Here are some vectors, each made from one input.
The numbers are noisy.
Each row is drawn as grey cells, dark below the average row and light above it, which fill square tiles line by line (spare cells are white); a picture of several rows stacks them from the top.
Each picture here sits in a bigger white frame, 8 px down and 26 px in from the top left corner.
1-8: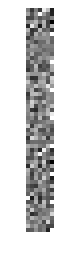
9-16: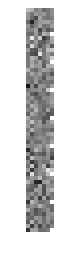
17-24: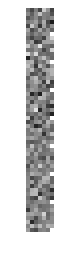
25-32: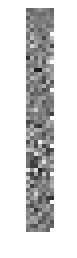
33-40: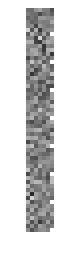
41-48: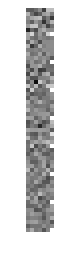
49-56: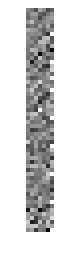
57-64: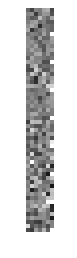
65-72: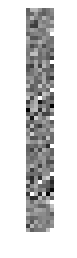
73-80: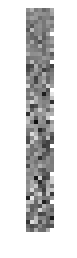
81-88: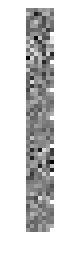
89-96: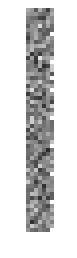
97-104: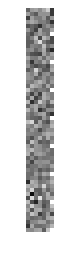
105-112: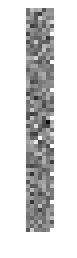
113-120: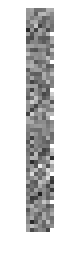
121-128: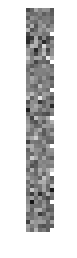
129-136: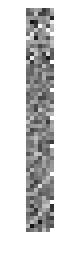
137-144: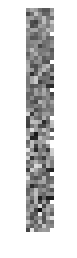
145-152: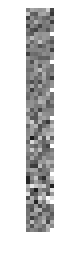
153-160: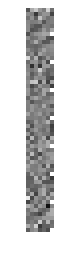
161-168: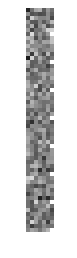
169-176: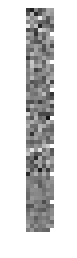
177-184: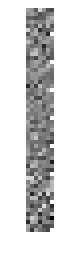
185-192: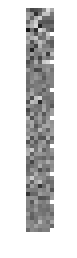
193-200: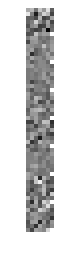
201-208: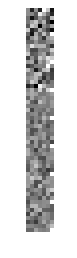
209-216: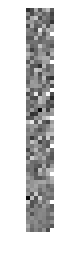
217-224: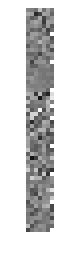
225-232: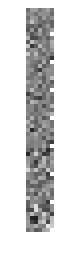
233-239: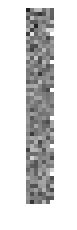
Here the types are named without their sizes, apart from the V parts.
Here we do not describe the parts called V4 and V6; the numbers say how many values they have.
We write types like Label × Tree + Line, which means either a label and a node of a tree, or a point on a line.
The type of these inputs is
Bool × Bool × Bool × Bool + (Line + V6) × V4.
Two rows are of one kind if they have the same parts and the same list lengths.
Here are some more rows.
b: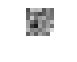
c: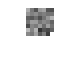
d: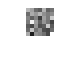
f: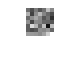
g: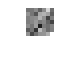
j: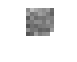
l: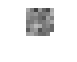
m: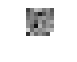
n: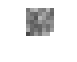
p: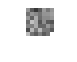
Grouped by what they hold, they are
b, g
c, f, l, m, p
d, j, n

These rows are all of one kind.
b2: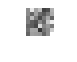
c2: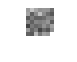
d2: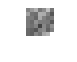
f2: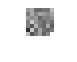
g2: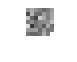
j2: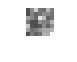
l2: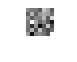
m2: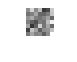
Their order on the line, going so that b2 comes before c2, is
l2, f2, b2, g2, j2, c2, d2, m2.
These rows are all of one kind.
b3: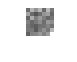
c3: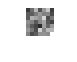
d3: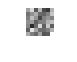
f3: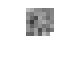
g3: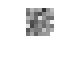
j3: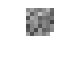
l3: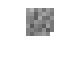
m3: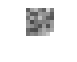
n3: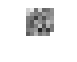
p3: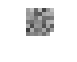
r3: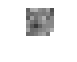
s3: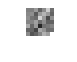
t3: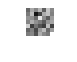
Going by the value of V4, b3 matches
c3, f3 and p3.
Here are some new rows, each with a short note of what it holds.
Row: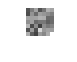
a point on a line and a value of V4
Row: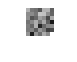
a value of V4 and a value of V6
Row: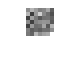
a value of V4 and a value of V6
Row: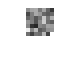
a value of V4 and a value of V6
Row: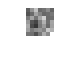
a value of V4 and a value of V6
